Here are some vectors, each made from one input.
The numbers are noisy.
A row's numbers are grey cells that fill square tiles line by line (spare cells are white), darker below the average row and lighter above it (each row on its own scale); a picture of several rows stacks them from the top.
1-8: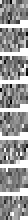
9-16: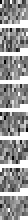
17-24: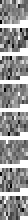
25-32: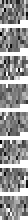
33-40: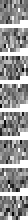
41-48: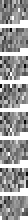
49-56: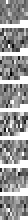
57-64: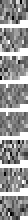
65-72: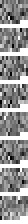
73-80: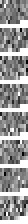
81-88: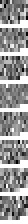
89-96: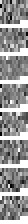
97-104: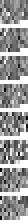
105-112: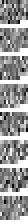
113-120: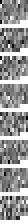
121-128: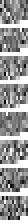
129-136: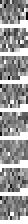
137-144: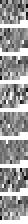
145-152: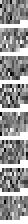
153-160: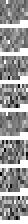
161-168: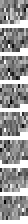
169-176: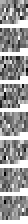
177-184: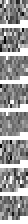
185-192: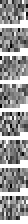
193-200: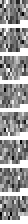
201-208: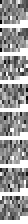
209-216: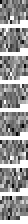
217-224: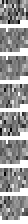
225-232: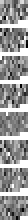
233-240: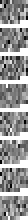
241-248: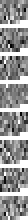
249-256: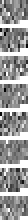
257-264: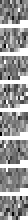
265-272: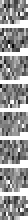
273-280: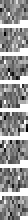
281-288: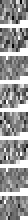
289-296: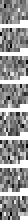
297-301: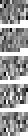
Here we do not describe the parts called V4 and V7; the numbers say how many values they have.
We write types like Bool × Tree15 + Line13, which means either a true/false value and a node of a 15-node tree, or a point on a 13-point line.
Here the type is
(Bool × (Tree10 + Unit) + V4) × V7.
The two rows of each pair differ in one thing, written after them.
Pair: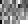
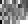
the node of the tree
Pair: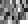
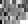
the value of V7
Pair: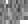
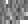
the true/false value
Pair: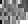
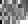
the true/false value
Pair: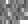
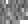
the node of the tree
